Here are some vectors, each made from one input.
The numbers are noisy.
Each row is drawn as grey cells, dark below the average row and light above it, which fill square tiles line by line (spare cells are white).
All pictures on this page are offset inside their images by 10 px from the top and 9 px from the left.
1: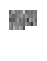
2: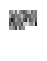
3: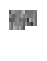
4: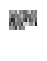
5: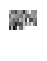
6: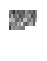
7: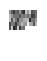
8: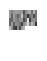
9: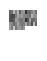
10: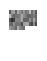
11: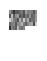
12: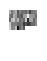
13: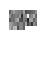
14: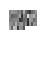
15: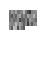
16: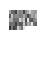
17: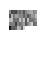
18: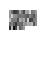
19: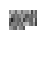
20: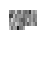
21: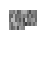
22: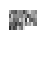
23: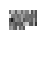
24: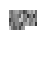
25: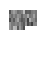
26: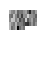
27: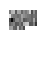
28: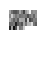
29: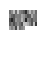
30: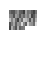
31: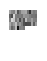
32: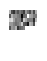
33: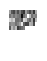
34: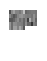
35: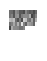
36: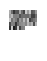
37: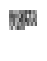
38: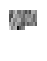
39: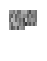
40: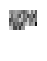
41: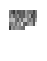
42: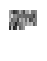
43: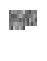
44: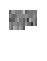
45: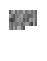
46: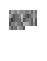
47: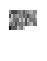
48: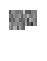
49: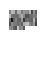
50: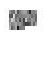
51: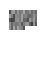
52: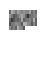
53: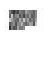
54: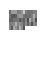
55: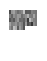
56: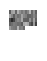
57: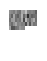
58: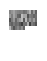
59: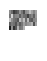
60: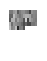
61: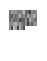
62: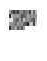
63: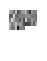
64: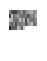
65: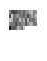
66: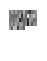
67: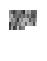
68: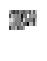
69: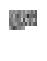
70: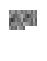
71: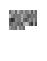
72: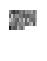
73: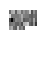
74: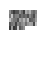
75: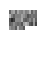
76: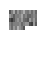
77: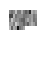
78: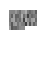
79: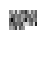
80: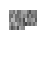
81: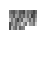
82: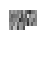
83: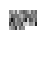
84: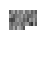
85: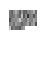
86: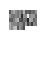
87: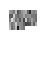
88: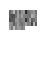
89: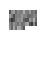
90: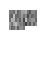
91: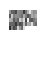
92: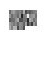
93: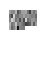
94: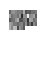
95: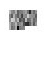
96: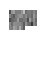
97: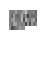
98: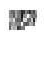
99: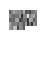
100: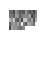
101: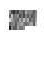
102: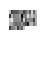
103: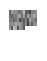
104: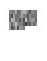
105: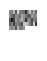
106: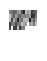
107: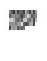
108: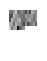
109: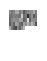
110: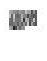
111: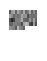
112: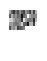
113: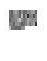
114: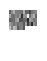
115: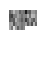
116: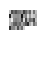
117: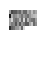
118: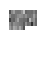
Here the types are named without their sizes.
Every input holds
a point on a line, together with either a point on a line, or three true/false values.
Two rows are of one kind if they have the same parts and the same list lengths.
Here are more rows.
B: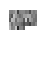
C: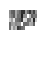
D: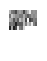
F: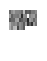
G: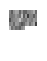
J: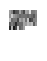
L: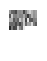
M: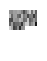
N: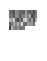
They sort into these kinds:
B, F, G, M
C, D, J, L, N

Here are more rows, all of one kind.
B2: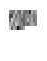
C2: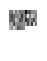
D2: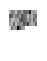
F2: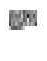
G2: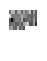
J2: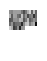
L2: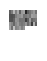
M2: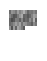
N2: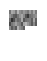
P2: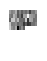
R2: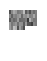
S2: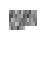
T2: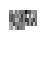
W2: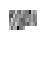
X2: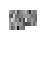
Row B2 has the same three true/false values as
D2, F2, S2 and W2.
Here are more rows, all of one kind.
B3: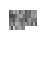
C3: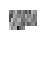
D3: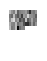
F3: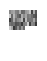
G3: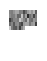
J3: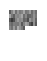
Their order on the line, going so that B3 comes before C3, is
F3, G3, J3, B3, C3, D3.
